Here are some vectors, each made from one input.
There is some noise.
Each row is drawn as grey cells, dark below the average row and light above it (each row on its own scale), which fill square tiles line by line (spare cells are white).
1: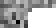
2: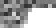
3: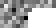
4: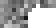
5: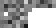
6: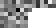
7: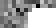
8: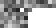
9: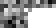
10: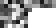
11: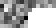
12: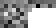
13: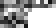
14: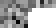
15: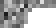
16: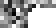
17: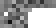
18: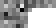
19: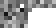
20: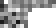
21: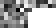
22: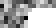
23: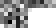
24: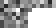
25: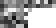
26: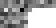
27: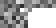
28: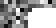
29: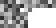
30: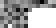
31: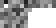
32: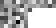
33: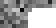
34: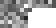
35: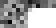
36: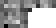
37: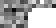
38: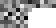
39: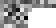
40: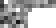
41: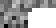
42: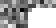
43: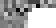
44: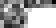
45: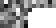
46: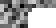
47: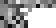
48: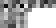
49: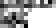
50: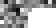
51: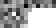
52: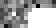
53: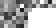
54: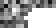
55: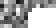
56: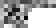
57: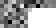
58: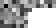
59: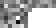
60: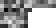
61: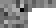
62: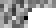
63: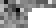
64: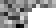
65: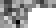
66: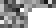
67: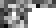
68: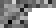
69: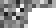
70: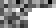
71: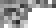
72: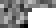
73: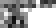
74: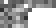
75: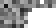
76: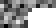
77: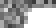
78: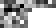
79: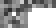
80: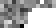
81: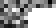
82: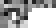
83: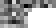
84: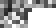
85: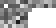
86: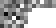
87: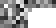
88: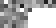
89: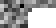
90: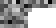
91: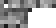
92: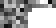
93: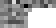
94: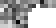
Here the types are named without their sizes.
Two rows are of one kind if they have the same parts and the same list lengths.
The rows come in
2 kinds.
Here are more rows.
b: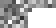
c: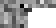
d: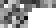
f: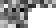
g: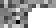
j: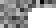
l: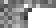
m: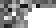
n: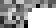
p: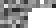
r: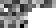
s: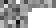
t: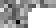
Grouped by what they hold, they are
b, d, g, l, p
c, f, j, m, n, r, s, t

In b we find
two labels.
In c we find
a label and a point on a line.
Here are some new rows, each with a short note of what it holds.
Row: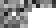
a label and a point on a line
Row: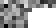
a label and a point on a line
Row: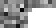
a label and a point on a line
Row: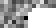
two labels
